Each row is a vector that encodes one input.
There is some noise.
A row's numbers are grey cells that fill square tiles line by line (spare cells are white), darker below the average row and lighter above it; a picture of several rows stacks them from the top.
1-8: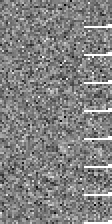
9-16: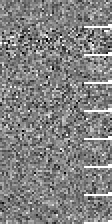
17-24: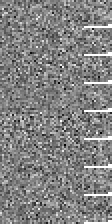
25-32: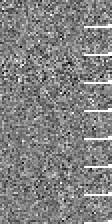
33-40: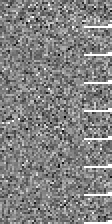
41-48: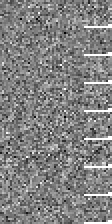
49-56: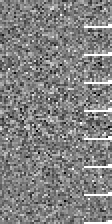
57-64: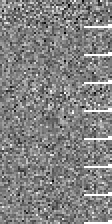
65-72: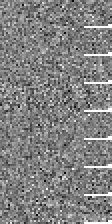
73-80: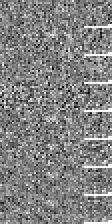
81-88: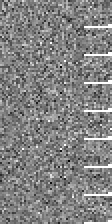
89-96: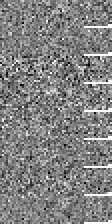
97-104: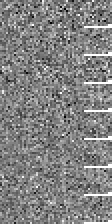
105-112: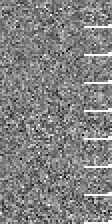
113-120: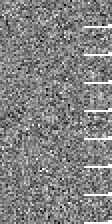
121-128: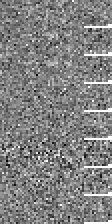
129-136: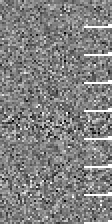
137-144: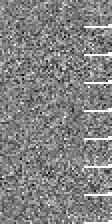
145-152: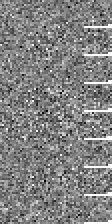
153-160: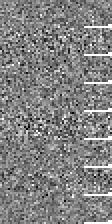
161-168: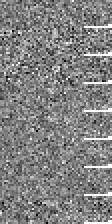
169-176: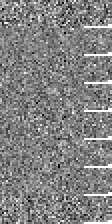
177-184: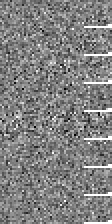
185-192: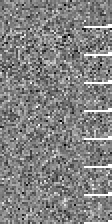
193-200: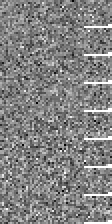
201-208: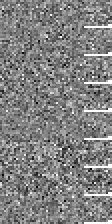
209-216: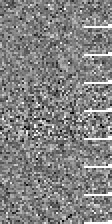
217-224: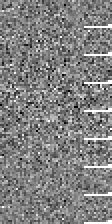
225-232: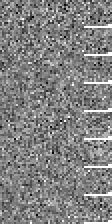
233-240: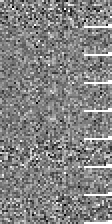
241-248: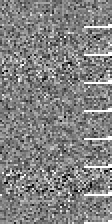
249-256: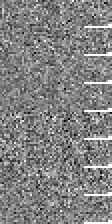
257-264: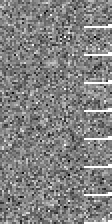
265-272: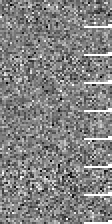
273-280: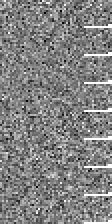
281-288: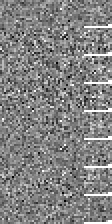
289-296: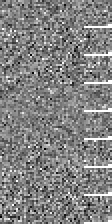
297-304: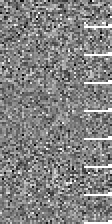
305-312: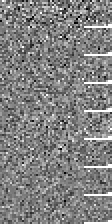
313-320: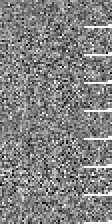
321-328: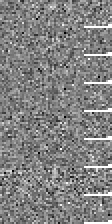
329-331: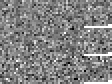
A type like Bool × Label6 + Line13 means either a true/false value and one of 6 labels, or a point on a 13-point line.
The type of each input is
Bool × Bool × Bool × Bool × (Tree8 + Unit) + Circle11 + Line8 × Line15 + Unit.
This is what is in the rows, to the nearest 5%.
About 10% of them hold a point on an 11-point circle. A few of them hold a fixed value. About 25% of them hold a point on an 8-point line and a point on a 15-point line. The rest hold four true/false values, together with either a fixed value, or a node of an 8-node tree.
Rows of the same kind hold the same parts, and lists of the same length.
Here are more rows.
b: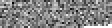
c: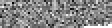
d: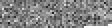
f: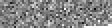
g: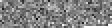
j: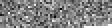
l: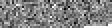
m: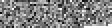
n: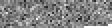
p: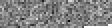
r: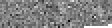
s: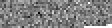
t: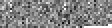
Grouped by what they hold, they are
b, c
d, n, p, r, t
f, g, j
l, m
s

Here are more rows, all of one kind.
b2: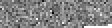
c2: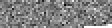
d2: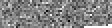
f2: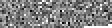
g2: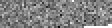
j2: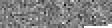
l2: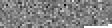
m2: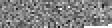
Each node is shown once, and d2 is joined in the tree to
c2, g2 and j2.
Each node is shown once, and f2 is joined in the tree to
b2.
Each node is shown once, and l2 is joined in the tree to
m2.
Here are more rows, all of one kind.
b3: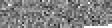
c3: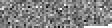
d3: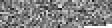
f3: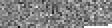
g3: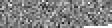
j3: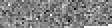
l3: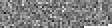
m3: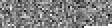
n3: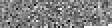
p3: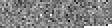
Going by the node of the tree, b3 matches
j3 and p3.
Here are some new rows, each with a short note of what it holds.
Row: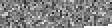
a node of an 8-node tree and four true/false values
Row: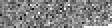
a point on an 8-point line and a point on a 15-point line
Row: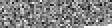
a point on an 11-point circle
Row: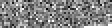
a point on an 11-point circle
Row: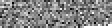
a fixed value
